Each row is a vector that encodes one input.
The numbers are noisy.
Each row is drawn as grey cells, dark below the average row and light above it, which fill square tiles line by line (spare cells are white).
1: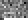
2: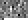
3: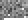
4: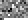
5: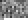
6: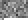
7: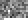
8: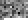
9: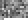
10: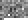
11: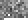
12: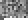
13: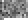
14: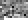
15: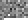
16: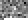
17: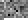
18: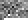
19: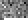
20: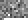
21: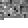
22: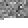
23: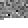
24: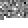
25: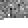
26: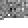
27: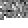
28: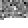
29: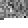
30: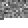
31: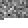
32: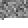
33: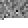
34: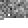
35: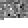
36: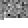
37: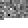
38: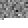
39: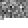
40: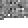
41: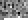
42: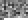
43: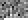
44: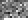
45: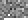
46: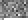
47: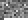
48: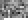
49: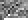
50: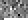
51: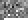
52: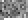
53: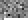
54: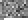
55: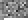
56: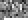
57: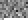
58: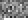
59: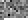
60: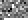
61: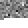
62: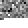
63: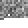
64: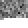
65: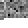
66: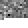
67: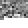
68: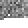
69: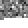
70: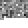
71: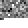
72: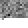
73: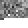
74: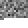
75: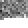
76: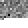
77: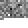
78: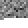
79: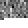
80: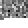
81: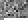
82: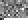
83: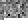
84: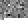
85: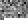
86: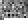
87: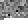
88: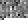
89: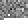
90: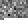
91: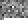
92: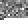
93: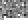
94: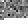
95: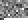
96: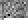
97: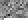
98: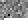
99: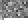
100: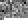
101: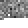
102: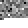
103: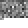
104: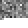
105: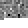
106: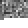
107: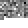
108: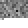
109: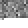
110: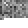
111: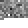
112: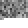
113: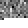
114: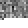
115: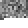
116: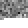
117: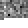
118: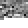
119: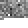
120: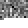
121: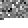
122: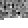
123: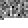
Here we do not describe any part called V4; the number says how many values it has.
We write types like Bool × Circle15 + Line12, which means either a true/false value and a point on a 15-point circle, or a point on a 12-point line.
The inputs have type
(Bool × Circle5 + Line5) × (Circle6 + V4).
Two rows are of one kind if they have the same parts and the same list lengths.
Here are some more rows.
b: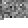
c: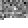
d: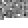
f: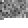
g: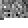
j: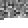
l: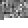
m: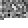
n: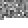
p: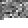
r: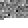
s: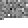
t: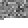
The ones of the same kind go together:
b, d, f, n, s
c, g, m
j, l, p
r, t

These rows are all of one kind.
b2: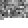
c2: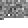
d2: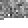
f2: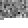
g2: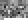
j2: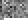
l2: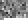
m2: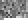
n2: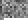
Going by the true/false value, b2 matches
d2 and g2.
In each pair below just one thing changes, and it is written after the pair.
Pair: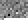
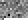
the place on the 5-point circle
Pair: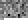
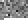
the place on the 6-point circle
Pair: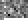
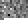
the place on the 5-point circle
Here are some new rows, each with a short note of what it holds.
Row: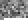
a point on a 5-point circle, a true/false value and a value of V4
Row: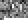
a point on a 5-point line and a value of V4
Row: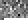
a point on a 6-point circle and a point on a 5-point line
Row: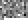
a point on a 5-point circle, a true/false value and a value of V4
